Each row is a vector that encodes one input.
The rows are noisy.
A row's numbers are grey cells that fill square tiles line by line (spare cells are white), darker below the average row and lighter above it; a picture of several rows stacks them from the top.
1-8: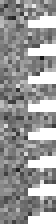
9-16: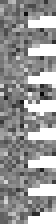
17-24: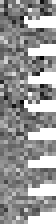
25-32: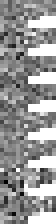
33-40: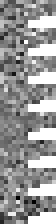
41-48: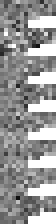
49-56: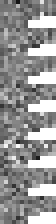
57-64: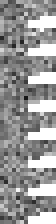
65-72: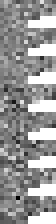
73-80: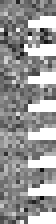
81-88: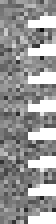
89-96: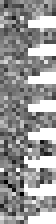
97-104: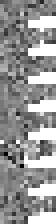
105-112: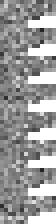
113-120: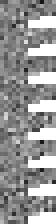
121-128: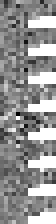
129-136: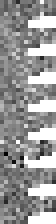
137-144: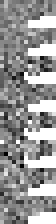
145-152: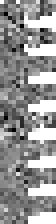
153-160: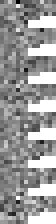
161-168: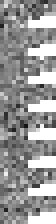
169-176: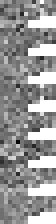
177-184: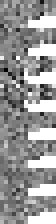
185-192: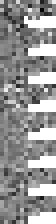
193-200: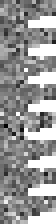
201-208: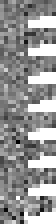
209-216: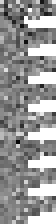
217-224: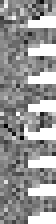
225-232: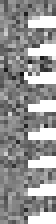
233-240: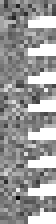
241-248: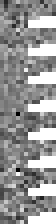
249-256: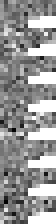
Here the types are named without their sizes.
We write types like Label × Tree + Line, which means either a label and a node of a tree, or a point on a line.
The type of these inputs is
Bool × (Circle + Unit).
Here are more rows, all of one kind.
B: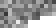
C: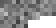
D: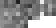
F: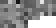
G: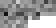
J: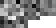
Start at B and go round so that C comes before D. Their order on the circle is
B, G, C, J, D, F.
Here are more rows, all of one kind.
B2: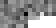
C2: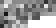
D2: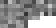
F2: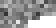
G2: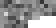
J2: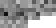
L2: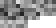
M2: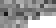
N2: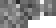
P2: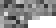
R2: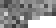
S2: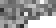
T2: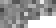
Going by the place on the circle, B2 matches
C2, J2, L2 and M2.
